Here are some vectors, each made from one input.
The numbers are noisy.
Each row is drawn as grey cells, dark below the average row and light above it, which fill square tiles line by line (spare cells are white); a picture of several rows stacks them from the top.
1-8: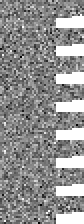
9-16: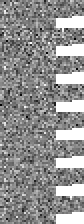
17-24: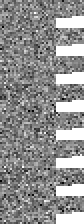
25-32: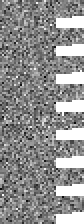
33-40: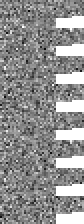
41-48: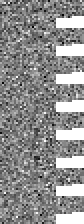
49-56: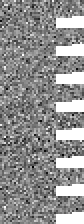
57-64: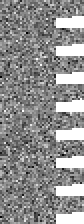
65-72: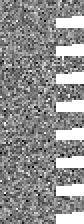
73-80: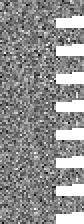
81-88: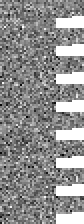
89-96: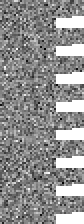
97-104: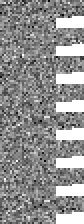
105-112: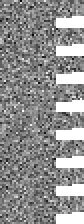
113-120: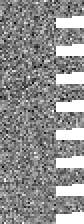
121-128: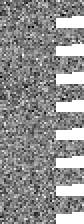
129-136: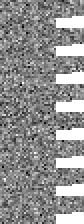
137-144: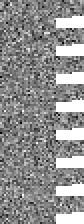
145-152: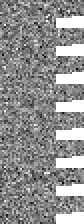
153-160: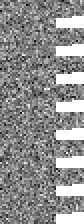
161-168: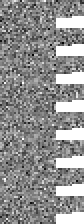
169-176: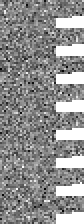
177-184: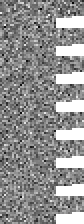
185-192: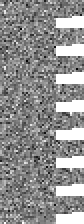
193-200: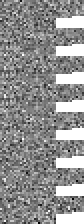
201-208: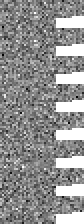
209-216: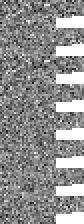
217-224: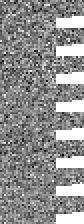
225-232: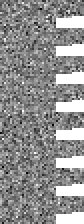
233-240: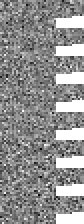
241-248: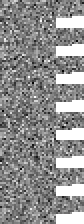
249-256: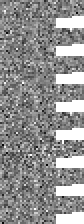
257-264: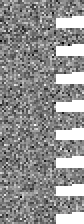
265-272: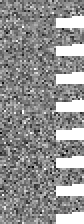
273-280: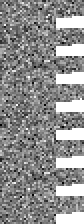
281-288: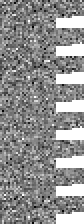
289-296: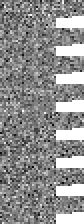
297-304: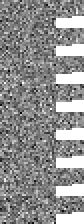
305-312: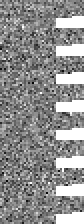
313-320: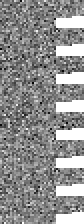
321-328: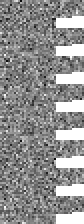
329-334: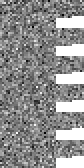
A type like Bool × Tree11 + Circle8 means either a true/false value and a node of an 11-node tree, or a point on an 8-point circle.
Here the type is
Bool × Bool × Bool × Bool + Line10 + List2(Line9).
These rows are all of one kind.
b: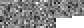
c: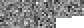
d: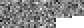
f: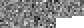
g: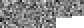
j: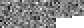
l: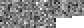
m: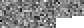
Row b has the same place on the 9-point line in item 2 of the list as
c and l.
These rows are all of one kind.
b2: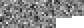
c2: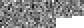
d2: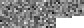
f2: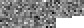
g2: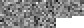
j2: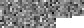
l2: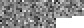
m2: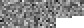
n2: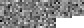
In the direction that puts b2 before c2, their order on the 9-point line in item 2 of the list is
d2, f2, b2, l2, n2, j2, g2, m2, c2.
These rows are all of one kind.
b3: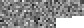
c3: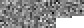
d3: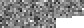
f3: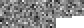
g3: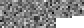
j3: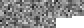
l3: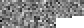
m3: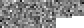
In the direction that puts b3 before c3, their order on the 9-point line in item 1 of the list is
m3, f3, j3, d3, b3, l3, c3, g3.
